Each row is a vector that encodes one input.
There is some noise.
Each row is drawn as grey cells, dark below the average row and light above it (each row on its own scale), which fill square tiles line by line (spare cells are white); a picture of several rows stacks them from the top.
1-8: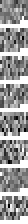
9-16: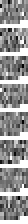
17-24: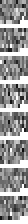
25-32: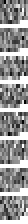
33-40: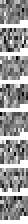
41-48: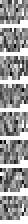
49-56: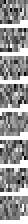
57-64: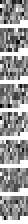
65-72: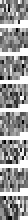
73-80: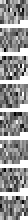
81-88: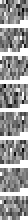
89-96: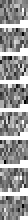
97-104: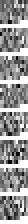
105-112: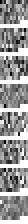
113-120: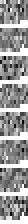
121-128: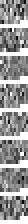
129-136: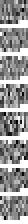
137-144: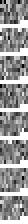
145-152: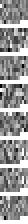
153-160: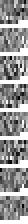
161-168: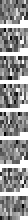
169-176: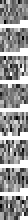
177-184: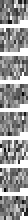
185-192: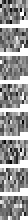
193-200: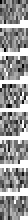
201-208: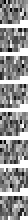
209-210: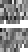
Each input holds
either a point on a 9-point line, or a point on a 16-point line and a true/false value.
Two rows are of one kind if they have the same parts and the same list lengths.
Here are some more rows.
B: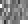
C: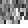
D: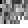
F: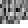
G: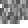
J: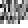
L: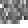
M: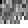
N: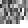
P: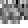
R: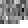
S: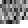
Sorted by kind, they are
B, C, D, G, L, M, P
F, J, N, R, S

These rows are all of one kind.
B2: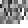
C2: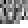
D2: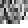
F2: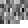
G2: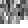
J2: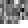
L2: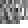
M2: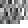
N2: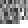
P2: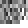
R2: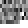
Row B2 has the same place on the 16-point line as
J2, P2 and R2.
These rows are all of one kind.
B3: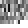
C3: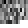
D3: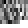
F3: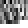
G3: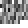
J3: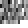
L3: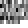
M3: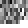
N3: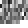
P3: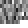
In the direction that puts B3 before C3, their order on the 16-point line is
D3, F3, L3, B3, P3, J3, G3, N3, M3, C3.
